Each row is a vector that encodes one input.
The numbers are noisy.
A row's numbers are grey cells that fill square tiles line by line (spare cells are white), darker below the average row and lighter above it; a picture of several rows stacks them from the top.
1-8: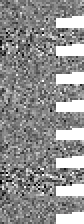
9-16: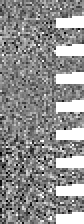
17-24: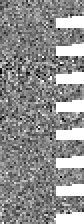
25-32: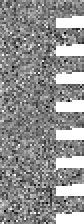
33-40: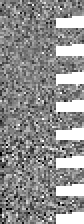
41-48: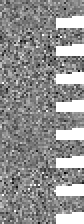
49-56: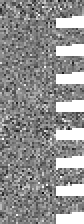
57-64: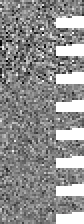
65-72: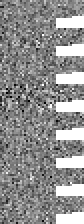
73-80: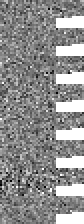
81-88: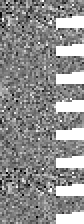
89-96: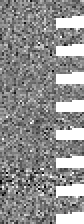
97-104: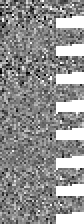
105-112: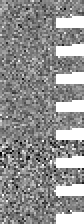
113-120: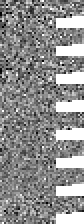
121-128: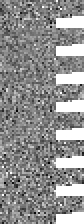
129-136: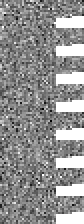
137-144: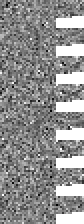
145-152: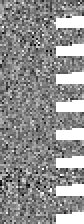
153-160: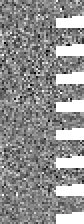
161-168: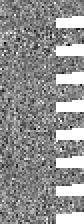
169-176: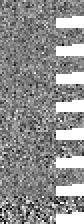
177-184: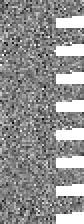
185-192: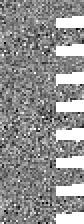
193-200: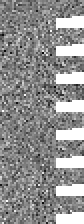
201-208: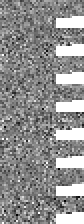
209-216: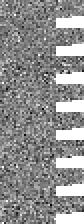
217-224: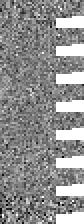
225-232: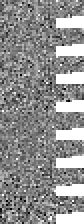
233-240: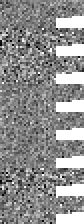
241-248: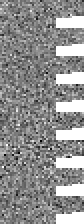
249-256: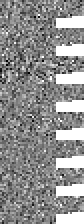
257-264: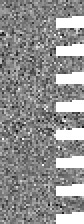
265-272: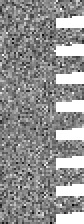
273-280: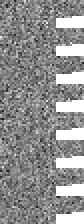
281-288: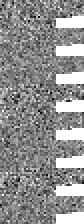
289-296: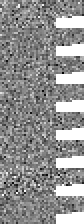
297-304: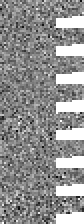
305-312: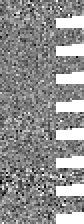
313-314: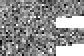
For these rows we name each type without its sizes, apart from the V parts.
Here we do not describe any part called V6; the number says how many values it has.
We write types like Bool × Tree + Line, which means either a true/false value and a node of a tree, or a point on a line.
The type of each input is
Line × List(Line + V6).
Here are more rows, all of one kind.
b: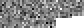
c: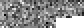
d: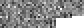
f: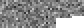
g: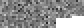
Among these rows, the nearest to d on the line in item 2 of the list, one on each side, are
c and g.
